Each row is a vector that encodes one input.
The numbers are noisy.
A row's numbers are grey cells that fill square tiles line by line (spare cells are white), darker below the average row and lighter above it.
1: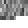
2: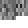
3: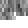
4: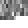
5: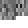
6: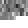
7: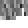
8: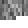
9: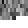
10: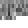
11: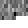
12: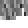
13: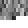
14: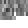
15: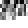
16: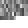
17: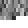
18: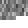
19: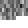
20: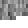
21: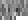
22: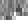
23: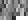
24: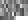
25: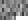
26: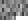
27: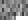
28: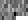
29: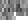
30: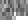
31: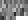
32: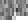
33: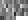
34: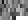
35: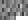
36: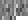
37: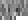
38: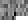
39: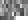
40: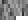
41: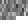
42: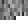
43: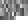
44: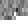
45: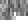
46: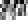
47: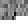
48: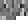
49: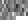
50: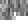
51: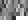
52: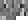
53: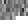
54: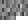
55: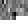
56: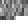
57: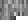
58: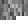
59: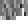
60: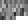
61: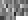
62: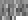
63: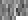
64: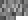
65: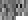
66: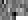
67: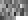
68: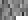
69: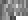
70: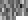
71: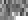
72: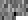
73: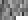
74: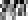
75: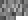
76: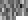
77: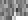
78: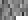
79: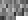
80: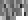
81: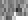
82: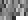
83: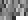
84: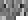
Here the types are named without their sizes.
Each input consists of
a list of points on a circle.
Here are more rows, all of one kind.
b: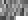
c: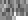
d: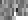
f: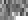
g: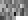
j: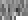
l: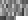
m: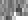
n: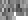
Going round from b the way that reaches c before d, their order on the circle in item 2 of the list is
b, c, g, f, m, n, j, l, d.
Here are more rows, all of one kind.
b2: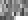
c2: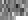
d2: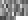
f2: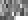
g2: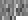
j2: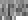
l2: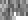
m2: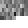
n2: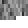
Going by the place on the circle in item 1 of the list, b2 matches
d2 and f2.
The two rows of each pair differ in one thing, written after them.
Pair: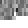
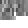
the place on the circle in item 1 of the list
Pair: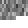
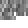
the place on the circle in item 1 of the list
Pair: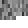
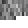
the place on the circle in item 2 of the list
